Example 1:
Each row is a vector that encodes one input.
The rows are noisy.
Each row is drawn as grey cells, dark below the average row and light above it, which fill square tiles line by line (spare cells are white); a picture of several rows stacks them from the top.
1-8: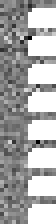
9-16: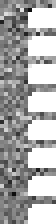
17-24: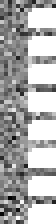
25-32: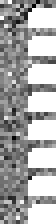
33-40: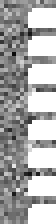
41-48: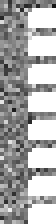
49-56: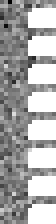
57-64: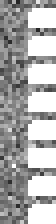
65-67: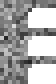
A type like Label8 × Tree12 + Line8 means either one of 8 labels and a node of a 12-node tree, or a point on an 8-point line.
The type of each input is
Bool × Label8.
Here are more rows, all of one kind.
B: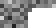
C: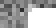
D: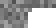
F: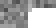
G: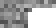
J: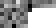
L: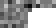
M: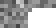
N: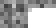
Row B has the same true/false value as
G, J and N.
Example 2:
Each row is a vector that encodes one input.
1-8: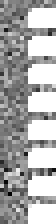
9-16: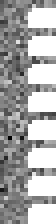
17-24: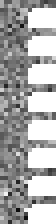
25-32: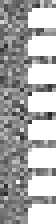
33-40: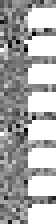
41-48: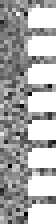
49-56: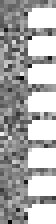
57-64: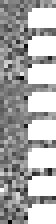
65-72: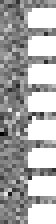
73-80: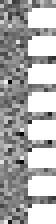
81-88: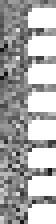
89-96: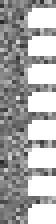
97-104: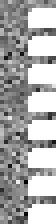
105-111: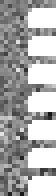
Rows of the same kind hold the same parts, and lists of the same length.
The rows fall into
2 kinds.
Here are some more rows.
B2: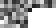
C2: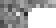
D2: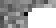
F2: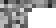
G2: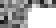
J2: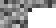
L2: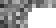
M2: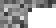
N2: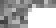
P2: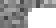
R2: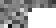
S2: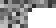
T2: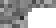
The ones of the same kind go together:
B2, F2, J2, M2, R2, S2
C2, D2, G2, L2, N2, P2, T2

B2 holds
a point on a 9-point line.
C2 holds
a node of an 11-node tree.
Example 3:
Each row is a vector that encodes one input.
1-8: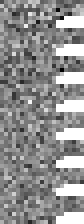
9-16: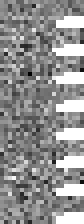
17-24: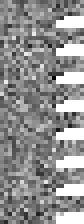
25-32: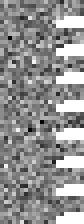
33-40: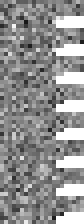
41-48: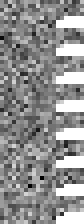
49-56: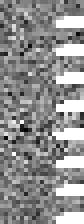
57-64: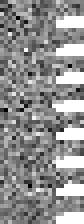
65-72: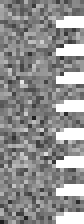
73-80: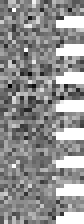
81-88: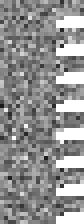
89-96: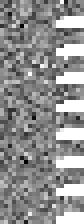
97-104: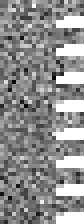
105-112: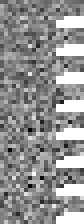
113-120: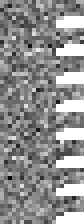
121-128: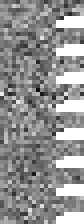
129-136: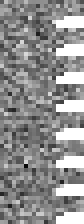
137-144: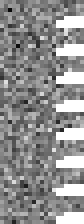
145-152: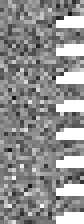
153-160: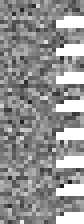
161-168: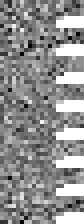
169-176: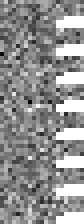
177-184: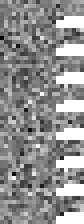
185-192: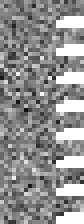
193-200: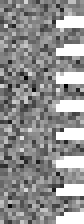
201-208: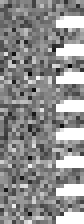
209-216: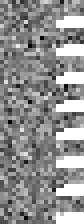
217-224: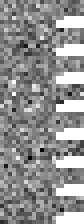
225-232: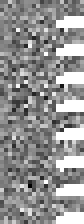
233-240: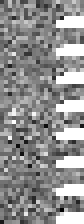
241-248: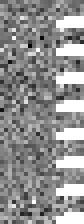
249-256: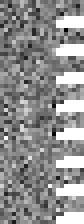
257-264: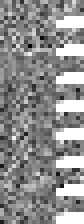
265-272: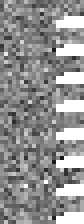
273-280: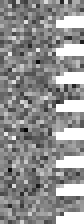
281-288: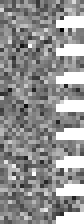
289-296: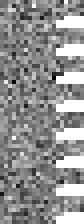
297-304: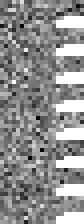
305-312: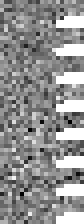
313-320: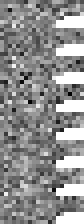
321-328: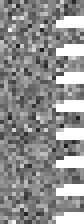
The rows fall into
2 kinds.
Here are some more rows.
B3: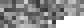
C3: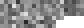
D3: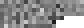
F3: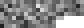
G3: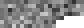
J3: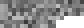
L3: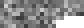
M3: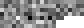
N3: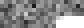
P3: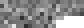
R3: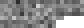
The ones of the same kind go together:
B3, C3, D3, F3, G3, J3, L3, N3, P3, R3
M3

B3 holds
a point on a 6-point circle and four true/false values.
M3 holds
a point on a 6-point circle.
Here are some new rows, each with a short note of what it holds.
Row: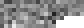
a point on a 6-point circle and four true/false values
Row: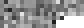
a point on a 6-point circle and four true/false values
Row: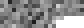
a point on a 6-point circle and four true/false values
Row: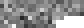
a point on a 6-point circle and four true/false values
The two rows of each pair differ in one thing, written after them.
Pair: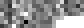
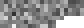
the place on the 6-point circle
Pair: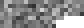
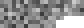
the place on the 6-point circle
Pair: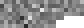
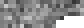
the place on the 6-point circle
